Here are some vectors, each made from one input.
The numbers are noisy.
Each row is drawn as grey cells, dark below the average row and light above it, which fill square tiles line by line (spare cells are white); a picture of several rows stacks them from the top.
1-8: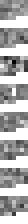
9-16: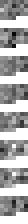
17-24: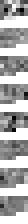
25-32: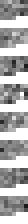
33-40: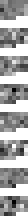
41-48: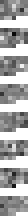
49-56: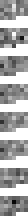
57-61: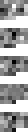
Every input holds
a node of an 8-node tree and a true/false value.
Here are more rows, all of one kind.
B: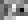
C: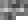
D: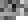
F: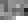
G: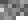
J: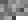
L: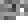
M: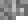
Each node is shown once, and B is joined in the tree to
C, D, F and G.
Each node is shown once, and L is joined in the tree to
D.
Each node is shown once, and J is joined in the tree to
G.
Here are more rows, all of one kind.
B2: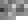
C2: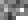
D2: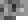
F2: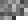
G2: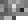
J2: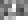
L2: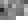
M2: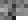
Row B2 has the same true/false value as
G2 and J2.
